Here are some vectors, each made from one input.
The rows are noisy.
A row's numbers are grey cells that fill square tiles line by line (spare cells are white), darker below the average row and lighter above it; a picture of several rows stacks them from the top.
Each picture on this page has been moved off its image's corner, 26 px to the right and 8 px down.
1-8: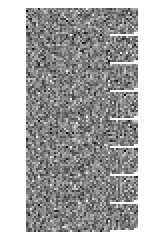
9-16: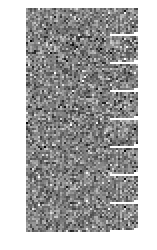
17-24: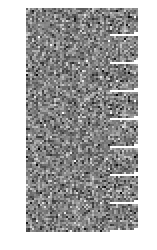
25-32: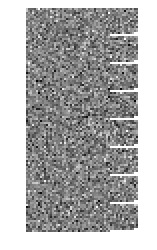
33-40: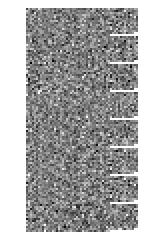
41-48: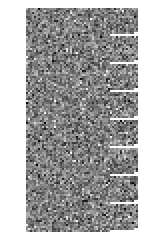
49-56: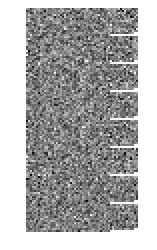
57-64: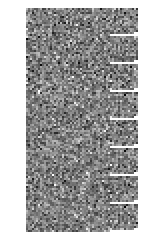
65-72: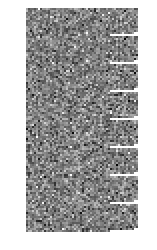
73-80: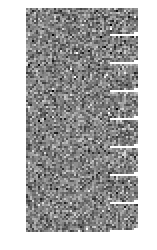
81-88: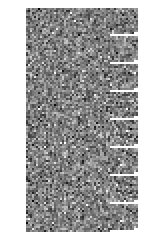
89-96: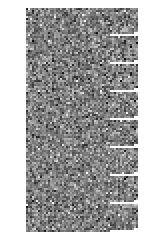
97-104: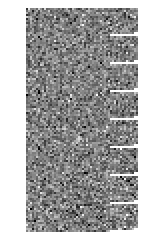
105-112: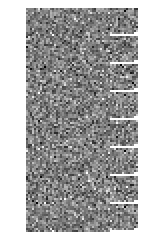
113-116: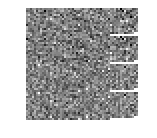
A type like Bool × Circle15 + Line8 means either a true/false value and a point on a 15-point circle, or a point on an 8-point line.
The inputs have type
Bool × (Label7 + Tree8).
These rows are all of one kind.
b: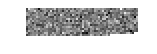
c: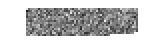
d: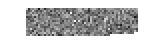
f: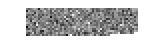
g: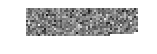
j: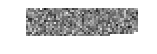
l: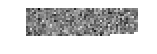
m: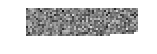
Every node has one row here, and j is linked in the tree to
f and l.
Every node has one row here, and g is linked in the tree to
l.
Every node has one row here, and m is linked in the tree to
b and l.
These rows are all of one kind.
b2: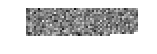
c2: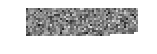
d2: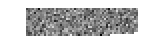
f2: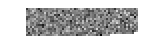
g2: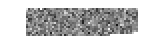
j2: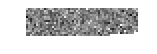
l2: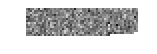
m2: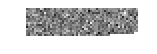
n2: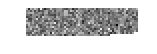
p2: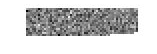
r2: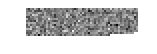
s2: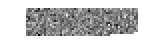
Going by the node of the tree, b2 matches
d2, l2, r2 and s2.
